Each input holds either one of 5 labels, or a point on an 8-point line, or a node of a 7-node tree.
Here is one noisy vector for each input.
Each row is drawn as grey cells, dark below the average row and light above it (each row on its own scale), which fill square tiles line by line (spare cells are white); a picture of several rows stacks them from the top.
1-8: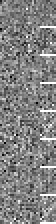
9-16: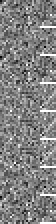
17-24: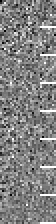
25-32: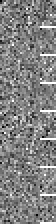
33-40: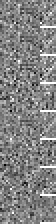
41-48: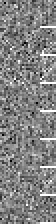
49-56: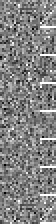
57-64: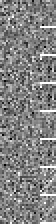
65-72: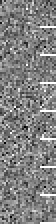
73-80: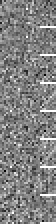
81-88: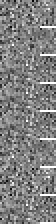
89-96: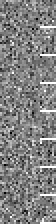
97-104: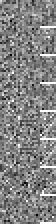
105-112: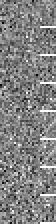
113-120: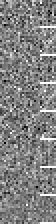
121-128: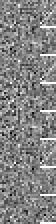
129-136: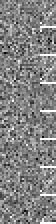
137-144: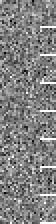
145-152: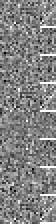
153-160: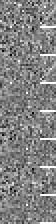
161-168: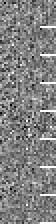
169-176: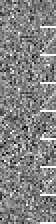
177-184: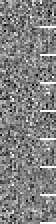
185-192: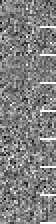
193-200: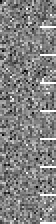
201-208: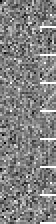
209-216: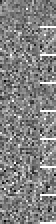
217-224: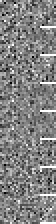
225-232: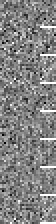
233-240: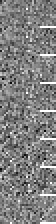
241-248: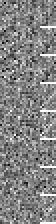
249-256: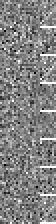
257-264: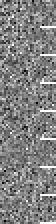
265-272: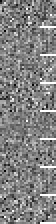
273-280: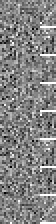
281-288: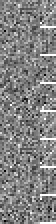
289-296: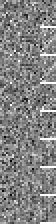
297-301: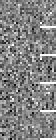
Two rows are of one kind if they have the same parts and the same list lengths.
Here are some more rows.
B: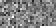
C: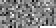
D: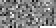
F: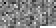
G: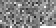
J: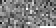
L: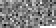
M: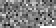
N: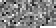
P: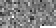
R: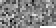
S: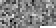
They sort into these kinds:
B, C, D, F, N, P, R, S
G
J, L, M

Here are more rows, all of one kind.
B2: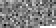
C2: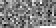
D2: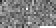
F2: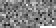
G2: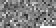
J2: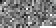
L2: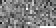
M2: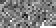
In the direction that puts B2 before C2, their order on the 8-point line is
L2, D2, J2, M2, G2, F2, B2, C2.
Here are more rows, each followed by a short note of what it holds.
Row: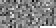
a node of a 7-node tree
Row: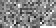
one of 5 labels
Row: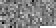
a node of a 7-node tree
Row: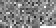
one of 5 labels
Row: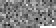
a point on an 8-point line
